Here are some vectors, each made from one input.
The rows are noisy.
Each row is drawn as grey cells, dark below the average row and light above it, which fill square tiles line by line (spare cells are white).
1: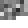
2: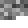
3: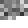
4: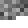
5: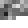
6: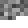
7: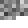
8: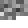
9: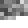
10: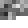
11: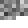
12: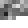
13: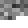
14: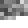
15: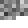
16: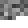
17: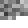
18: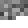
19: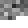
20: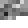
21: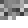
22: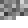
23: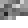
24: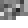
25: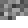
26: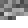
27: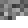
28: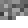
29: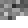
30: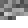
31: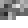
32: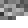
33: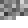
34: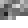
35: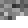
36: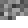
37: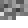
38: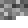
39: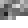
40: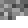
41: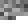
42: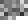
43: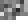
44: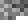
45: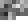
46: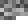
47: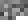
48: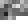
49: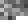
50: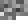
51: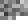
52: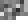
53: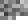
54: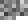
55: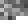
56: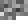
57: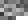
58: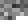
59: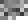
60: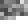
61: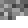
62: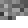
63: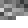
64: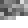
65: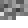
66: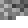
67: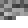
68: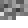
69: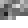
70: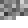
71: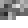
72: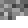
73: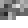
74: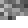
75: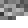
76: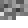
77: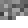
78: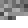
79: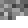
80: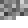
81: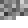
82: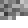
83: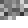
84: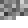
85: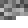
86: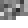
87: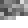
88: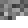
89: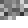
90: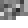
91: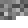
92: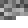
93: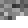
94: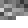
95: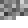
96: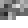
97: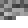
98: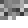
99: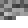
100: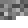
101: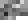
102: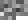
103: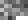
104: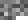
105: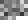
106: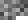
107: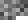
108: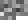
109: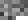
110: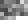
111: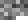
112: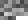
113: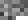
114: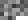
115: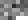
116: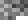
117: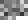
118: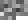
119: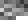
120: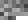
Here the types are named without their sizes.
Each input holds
either a point on each of two lines, or a node of a tree.
